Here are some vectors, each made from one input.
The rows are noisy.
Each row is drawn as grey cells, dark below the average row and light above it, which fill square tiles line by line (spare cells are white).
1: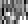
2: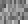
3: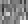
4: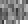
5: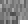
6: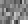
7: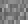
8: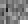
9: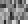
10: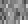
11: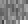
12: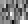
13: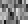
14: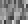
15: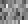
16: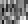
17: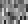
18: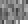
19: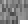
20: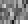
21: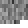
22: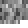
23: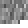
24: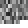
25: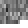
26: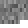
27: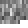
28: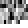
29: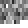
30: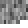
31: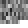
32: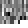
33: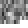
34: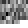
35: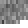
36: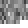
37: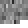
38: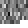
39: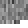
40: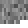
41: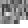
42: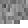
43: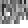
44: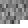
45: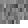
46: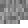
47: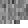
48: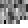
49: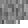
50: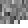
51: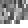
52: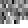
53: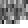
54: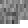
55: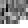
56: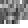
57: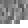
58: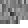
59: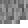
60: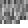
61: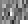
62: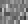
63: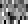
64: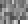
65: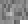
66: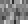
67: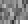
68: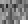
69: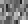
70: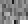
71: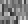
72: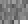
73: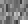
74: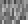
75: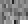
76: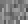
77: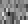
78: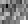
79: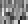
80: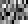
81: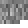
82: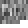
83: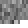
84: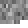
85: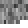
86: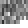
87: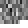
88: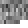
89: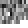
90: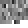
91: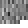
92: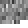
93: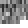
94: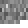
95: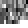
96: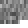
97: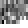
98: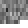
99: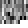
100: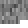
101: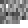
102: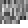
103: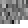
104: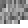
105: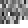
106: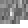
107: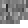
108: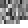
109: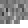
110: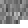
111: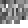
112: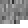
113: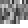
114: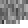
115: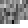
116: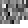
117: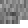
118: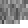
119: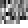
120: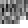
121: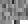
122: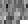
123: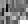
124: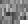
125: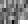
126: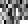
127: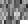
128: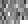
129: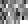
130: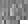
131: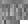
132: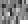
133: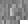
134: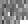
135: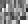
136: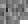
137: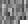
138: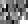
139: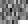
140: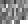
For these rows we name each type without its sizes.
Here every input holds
either a fixed value, or a node of a tree.
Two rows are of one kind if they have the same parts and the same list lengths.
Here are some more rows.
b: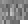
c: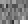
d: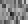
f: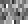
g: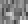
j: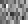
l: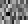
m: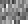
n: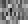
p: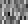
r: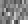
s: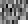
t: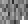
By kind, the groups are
b, c, d, f, g, j, m, p, r, t
l, n, s

